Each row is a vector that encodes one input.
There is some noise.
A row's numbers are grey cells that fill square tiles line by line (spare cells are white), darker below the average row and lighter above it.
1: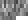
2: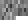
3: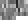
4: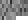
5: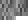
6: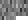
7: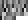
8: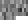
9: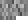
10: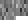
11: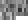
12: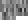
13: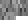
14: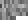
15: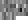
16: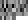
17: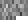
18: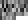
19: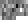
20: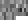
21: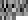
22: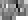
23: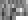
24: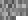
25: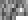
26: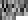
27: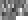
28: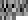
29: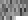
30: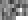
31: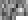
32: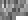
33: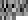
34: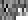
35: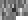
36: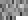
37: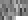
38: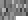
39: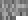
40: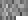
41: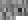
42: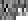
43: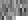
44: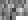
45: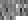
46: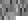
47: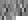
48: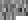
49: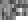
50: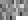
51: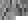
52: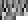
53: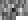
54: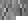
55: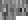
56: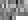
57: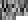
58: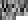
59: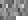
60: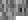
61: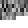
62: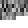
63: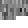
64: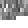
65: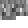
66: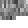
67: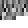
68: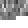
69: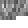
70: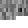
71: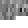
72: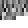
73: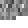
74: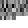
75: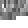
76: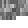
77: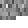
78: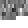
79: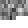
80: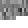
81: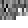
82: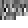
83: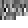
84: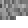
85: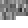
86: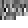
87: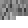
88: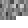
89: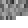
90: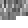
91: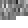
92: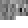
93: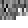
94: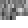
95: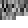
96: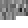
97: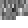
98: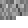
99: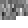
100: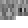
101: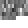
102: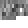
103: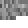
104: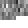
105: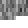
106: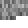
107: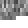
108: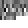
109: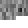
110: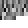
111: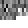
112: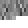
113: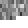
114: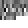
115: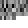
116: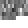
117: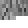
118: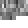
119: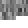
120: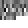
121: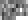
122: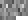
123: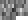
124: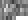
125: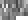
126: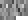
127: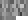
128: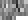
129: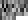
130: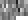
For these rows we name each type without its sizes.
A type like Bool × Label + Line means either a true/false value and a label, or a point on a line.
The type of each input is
Line × (Tree × Tree × (Tree + Unit) + Unit).
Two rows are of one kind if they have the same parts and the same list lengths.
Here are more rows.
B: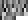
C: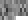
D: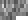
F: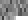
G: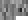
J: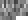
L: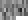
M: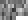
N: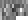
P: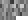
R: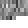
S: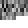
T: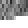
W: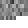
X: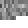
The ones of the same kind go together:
B, S
C, D, G, J, M, X
F, L, N, P, R, T, W

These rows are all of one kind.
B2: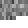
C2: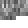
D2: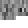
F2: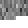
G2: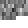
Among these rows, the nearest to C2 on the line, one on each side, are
B2 and G2.
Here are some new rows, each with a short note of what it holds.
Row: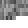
a point on a line and a node of each of two trees
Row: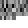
a point on a line
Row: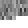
a point on a line and a node of each of three trees
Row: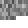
a point on a line and a node of each of two trees
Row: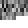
a point on a line
